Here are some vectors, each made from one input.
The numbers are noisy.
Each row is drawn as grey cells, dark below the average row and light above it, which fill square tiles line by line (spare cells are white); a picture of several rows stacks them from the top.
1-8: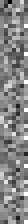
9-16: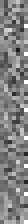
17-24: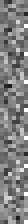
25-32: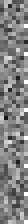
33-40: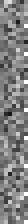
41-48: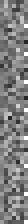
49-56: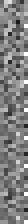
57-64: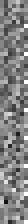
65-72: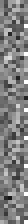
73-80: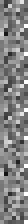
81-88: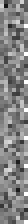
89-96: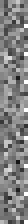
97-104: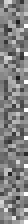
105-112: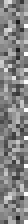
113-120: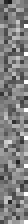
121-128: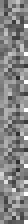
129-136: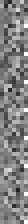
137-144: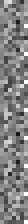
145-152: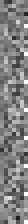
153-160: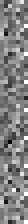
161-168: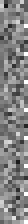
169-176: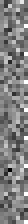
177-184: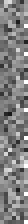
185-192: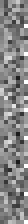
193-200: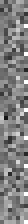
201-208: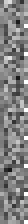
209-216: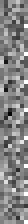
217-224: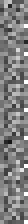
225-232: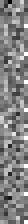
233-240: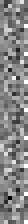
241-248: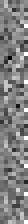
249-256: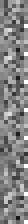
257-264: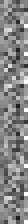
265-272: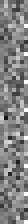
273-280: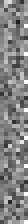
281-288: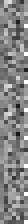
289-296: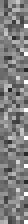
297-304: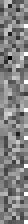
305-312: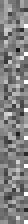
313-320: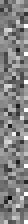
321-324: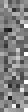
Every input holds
a point on an 11-point line and a true/false value.
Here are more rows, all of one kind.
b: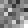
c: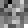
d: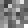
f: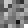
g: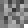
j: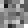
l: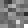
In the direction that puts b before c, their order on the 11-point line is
j, b, c, d, g, l, f.
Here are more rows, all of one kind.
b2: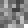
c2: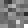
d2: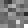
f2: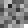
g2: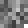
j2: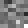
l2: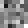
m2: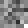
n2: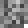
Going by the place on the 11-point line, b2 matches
c2, d2 and j2.
